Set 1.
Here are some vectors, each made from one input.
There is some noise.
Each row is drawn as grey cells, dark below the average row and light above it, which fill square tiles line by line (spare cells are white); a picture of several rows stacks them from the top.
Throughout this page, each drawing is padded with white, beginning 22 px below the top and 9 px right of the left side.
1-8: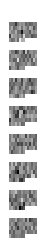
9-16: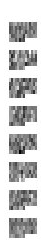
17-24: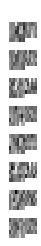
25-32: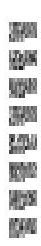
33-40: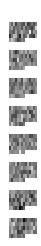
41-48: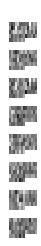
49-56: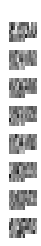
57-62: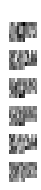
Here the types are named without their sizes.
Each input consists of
either a fixed value, or four true/false values.
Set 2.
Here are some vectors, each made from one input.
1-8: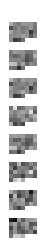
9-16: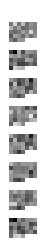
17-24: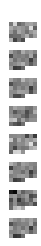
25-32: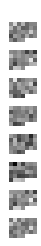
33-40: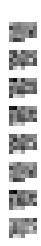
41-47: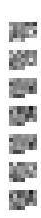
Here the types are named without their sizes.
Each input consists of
a point on a line.
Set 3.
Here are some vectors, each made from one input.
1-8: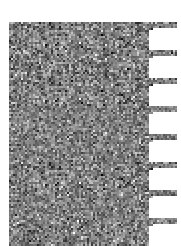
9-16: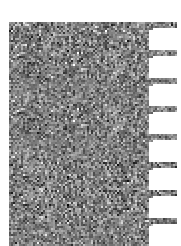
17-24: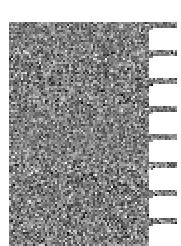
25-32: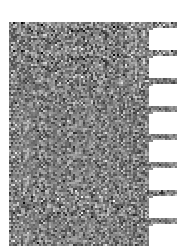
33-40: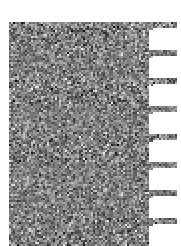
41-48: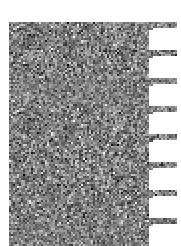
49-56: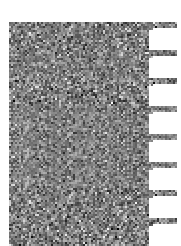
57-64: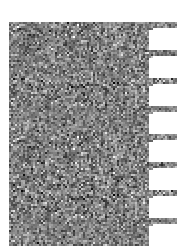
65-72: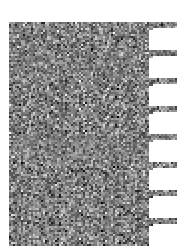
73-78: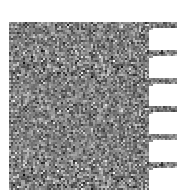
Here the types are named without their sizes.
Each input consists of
a label.
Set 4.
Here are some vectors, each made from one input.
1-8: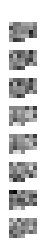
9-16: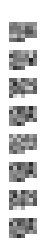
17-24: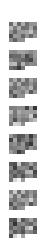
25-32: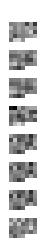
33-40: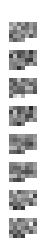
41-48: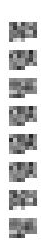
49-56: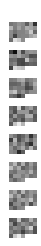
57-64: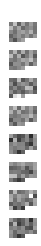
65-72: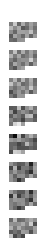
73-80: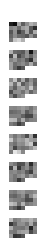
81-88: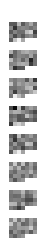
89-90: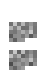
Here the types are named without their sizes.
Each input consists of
a point on a line.
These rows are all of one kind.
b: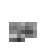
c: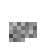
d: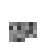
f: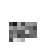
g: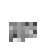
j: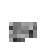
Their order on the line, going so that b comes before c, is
d, b, j, c, g, f.
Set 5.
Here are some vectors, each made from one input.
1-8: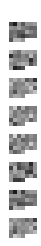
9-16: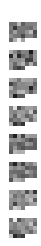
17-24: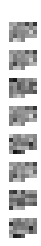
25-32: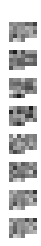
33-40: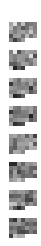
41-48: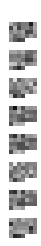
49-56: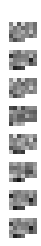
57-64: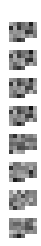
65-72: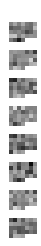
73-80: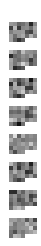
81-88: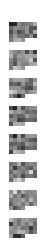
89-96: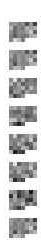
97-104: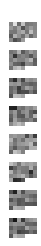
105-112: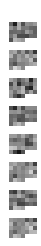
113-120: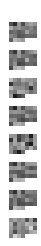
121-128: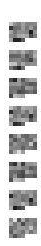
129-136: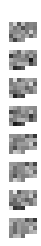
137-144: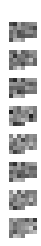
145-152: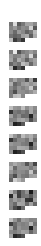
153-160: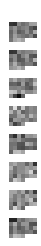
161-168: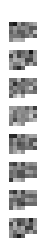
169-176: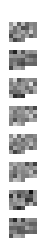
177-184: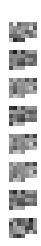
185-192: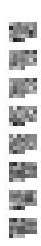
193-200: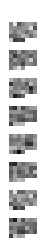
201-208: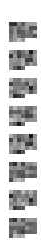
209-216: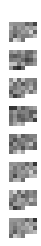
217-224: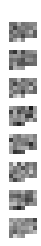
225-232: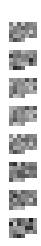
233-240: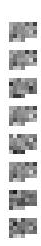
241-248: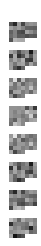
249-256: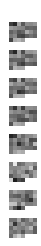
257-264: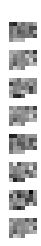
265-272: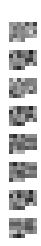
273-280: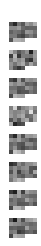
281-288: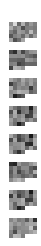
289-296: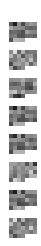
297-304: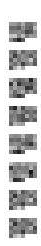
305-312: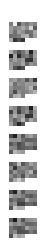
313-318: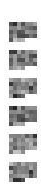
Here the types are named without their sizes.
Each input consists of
a point on a line.
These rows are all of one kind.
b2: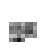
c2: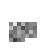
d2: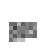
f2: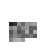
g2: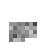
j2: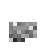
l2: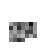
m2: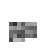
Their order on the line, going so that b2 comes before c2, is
l2, b2, j2, c2, g2, d2, m2, f2.
